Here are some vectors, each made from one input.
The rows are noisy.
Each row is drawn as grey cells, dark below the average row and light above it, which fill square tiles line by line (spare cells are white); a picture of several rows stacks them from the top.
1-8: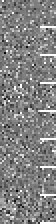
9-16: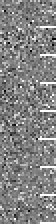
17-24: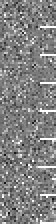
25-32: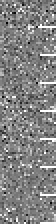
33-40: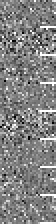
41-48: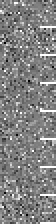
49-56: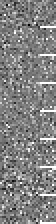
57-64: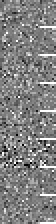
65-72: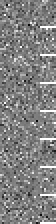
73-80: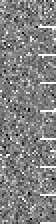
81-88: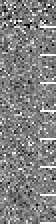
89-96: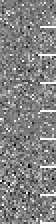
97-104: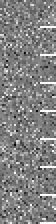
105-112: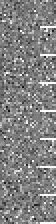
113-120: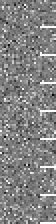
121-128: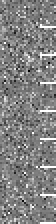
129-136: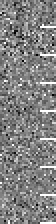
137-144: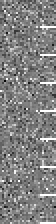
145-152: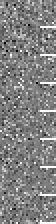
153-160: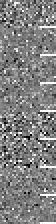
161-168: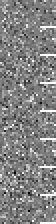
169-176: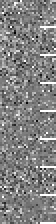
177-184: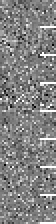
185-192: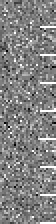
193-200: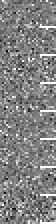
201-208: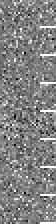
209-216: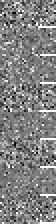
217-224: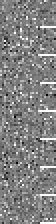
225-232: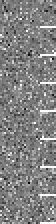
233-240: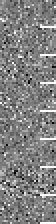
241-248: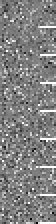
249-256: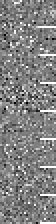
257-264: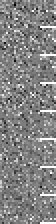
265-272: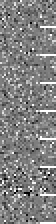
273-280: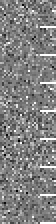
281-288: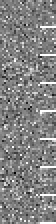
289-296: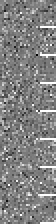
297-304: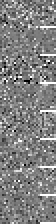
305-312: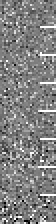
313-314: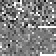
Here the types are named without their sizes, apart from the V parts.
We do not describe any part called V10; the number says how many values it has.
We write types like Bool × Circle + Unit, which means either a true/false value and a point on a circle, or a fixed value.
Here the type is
(Bool × Bool × Bool × Bool + Circle) × V10 + Unit.
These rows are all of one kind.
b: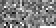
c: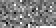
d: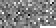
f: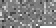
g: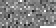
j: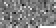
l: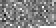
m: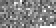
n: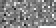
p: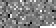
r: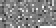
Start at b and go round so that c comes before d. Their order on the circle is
b, l, r, c, p, j, g, d, n, f, m.
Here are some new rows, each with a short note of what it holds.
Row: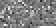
a point on a circle and a value of V10
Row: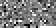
a fixed value
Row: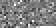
a point on a circle and a value of V10
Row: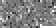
four true/false values and a value of V10
